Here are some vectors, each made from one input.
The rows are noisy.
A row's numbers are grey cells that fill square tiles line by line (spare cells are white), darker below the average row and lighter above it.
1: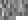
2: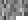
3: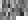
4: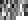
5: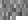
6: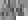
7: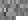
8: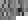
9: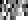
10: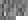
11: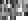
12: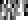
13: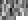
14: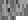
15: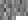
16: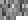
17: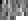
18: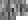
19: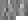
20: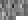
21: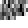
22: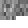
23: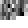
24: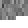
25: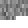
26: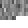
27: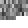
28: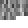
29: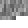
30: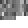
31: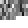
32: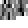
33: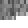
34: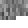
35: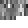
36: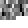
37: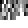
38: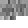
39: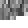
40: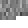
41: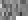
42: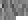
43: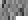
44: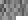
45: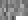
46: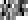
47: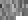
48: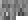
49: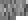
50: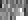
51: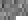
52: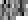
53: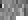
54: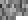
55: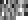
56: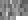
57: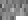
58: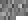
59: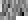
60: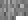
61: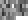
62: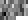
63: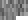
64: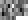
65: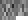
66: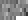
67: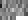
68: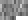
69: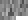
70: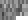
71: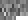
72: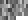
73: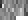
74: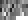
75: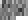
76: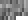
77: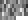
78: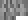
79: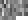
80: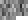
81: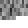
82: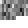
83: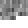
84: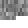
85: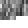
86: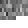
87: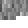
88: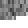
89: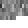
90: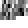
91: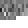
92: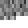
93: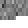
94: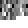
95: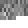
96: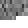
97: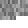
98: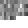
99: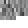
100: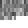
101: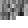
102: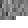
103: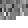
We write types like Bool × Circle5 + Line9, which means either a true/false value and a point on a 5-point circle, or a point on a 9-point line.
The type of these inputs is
Label8 × Label8.
